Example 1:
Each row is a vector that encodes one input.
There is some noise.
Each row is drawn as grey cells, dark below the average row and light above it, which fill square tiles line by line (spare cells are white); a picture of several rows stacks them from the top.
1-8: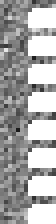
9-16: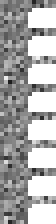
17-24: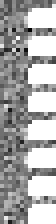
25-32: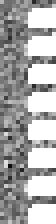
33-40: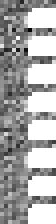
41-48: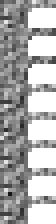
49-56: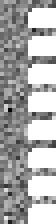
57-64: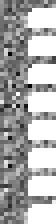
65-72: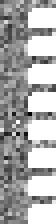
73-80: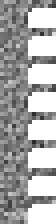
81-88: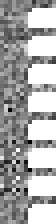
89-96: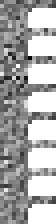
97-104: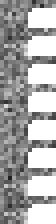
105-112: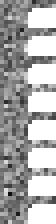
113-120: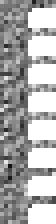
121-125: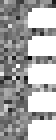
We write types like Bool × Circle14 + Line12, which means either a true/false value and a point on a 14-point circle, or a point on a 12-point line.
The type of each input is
List2(Line7) + Tree12.
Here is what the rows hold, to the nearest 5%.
About 30% of them hold a node of a 12-node tree. The rest are lists of up to two points on a 7-point line: about 5% of all rows are empty, 25% hold one and 35% two.
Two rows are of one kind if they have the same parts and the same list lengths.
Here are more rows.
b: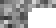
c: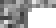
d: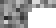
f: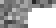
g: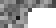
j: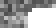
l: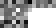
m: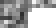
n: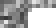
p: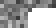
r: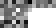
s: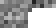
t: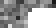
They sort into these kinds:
b, c, d, m, n
f, j, s
g, p, t
l, r

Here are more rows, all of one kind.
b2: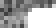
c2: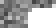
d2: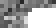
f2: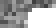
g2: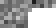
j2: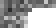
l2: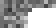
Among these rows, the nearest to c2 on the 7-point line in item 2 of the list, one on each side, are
b2 and g2.
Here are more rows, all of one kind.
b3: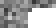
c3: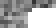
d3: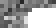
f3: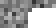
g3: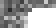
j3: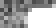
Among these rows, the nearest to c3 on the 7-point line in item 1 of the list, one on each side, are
b3 and j3.
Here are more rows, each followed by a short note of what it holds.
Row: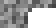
a list of one item
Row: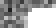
a list of two items
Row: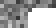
a list of one item
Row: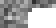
a list of two items
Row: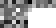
the empty list
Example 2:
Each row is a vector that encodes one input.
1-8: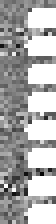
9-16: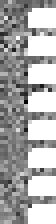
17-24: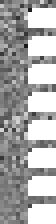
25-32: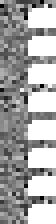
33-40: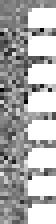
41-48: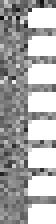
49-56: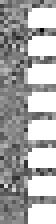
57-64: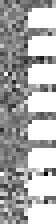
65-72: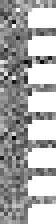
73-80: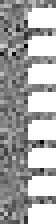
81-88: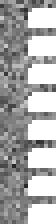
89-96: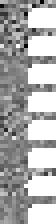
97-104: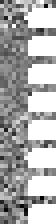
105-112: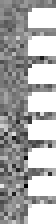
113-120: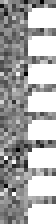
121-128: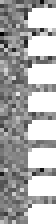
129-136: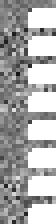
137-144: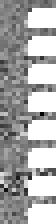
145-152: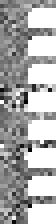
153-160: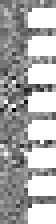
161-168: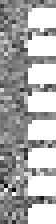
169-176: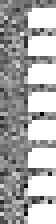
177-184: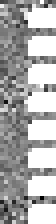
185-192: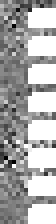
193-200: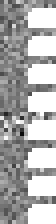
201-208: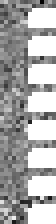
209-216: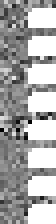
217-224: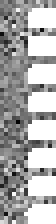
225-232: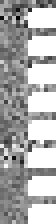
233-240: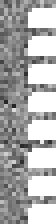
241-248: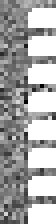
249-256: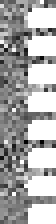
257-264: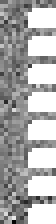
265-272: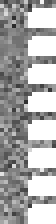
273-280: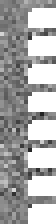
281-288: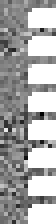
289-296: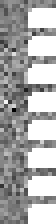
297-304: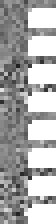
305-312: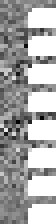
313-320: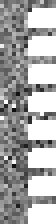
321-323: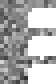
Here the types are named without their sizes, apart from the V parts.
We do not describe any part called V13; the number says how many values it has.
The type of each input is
Bool × Bool × Bool × (Circle + V13).
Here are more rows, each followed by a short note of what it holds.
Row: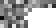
three true/false values and a value of V13
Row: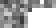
a point on a circle and three true/false values
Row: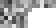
a point on a circle and three true/false values
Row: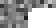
a point on a circle and three true/false values
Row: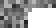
three true/false values and a value of V13
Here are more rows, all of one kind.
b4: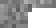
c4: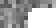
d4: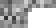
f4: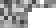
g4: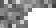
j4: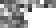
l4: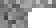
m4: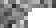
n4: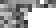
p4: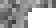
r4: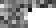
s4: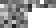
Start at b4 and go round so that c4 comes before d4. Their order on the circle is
b4, j4, l4, c4, n4, f4, g4, d4, m4, r4, s4, p4.
